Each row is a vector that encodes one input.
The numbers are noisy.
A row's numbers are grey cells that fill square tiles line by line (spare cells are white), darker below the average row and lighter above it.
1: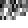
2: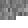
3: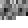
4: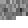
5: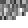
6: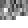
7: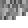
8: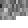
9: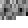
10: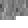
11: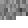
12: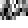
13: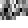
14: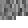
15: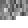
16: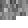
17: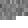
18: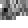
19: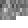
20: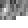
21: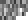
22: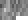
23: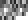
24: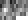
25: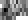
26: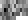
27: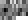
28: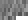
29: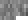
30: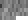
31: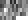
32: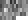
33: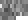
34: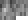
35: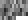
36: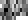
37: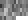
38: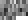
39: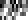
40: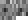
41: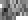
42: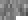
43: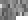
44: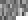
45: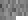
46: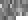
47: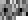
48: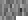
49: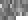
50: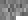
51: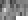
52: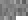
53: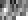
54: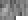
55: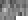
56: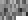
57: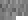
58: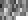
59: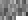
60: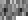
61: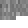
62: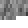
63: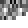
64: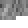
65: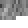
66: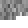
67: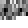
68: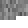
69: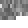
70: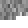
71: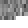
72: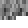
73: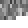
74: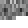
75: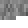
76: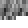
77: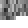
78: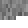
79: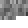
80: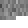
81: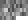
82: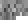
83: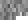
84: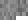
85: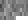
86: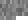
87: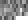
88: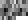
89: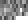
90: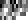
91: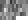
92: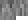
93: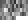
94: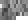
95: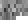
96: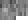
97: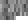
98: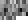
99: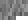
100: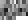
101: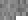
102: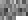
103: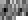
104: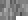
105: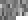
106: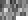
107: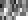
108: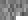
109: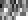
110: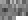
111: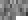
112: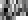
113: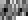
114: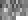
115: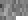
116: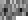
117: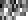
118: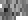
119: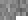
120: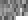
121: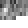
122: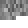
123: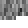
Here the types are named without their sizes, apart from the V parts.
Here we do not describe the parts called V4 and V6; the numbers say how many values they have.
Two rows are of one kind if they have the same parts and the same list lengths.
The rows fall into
2 kinds.
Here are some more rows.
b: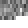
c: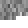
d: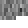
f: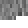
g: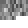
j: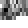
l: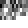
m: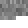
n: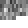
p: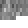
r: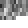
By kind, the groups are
b, c, j
d, f, g, l, m, n, p, r

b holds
a value of V4.
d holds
a label, a true/false value and a value of V6.
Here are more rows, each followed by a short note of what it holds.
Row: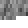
a label, a true/false value and a value of V6
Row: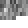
a label, a true/false value and a value of V6
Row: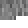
a label, a true/false value and a value of V6
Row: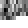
a value of V4
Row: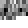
a label, a true/false value and a value of V6
